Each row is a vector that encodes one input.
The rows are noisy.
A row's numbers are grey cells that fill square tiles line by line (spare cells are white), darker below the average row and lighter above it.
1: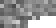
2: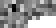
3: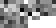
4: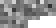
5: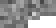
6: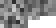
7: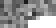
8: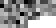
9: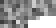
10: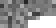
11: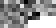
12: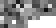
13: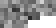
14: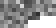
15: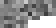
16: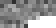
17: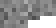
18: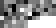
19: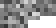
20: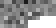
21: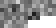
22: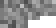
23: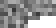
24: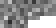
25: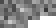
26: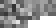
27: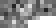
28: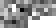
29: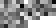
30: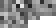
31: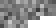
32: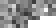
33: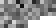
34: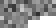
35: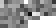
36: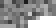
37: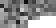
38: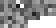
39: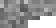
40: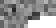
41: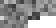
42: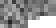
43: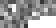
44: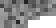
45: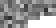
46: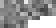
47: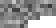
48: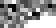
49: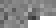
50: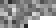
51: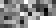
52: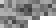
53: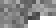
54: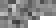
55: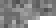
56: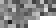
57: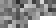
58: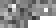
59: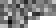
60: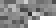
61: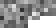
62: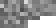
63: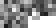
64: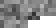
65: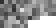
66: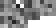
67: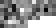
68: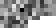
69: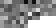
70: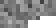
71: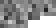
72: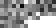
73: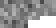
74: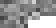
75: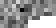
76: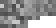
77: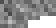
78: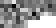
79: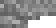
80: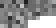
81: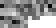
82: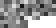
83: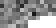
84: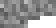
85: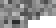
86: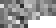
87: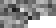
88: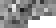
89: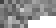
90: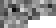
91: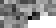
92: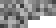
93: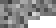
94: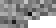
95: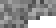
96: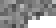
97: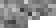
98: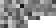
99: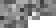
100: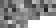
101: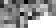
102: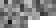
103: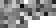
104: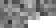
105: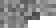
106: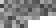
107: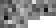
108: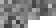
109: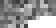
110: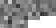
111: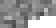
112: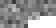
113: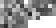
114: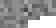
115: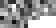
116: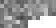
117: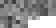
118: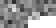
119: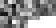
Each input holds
a list of up to three points on a 5-point line.
